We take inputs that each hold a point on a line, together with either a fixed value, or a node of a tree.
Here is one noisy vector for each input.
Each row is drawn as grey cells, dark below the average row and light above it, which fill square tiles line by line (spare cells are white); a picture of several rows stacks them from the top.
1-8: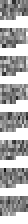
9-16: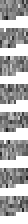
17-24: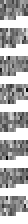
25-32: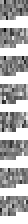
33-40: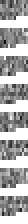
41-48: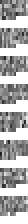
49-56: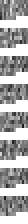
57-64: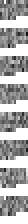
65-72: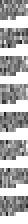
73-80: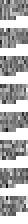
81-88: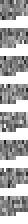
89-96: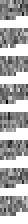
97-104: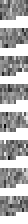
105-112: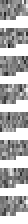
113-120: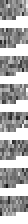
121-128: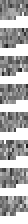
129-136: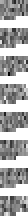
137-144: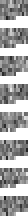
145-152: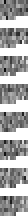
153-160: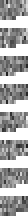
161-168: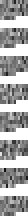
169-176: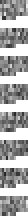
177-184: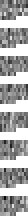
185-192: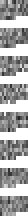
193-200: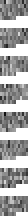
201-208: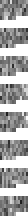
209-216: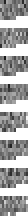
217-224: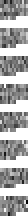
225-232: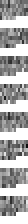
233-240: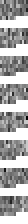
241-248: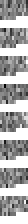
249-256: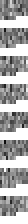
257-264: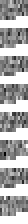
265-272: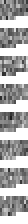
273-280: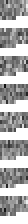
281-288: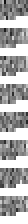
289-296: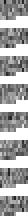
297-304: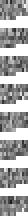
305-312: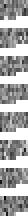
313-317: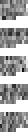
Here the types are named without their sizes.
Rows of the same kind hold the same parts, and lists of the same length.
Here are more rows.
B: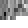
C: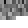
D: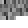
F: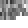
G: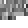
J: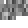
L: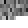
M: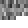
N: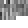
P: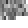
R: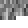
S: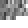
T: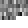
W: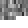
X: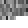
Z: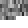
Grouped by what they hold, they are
B, F, G, J, M, N, P, R, S, T
C, D, L, W, X, Z

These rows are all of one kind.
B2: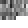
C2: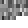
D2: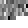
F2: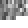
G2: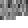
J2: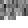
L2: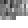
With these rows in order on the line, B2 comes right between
C2 and L2.
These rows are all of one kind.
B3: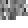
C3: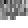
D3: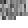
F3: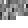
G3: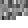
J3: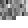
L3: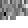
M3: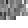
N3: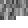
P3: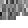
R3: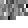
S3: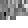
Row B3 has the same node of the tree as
C3 and D3.
